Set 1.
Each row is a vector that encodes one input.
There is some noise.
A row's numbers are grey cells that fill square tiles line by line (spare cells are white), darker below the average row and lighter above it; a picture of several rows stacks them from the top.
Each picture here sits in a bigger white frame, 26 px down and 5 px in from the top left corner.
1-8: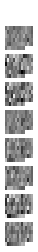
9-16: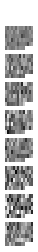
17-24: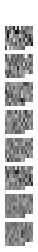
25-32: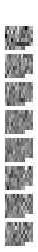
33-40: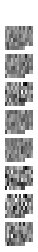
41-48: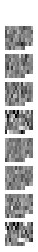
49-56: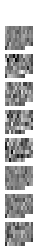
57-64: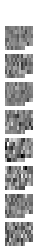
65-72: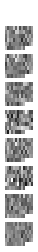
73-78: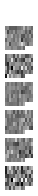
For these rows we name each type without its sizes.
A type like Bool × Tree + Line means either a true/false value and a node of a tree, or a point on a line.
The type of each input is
List(Line).
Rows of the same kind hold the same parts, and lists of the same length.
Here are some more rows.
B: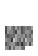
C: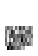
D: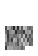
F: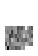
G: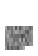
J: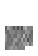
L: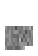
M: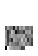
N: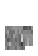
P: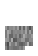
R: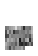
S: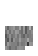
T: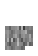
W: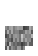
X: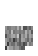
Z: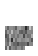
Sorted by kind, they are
B, D, F, J, M, N, P, T, W, X
C, G, L, S, Z
R

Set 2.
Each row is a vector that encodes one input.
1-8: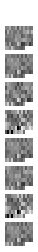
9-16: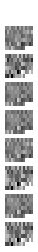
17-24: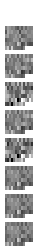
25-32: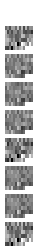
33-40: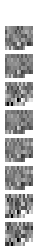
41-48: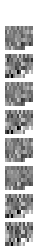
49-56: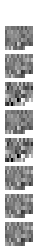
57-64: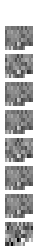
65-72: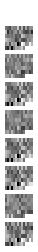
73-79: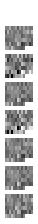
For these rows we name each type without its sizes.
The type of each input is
Bool × Line.
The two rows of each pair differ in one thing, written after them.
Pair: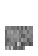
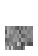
the place on the line
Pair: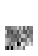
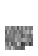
the true/false value
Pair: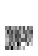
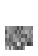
the true/false value
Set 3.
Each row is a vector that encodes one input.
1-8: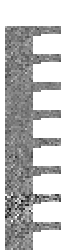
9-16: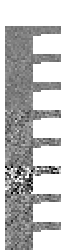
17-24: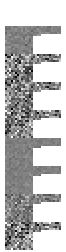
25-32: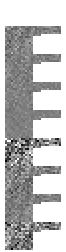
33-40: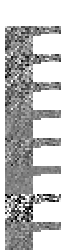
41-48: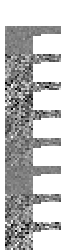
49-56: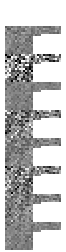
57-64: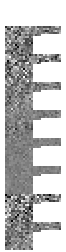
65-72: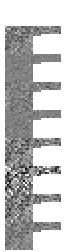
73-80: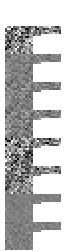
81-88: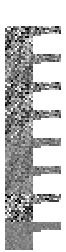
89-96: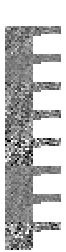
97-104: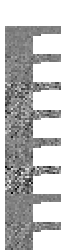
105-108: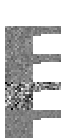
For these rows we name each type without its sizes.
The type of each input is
Bool × Line × Line + Unit.
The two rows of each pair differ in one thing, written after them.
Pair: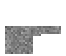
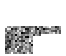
the true/false value
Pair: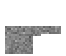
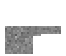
the place on one of the two lines
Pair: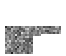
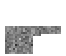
the true/false value
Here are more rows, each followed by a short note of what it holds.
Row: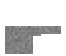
a point on each of two lines and a true/false value
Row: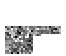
a fixed value
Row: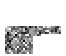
a fixed value
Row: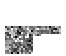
a fixed value
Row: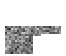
a point on each of two lines and a true/false value
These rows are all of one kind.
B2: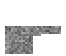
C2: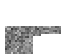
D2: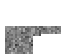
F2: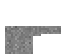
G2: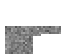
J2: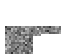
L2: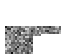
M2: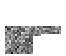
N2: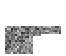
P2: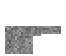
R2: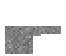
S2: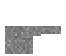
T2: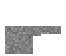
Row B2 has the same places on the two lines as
F2, G2 and P2.
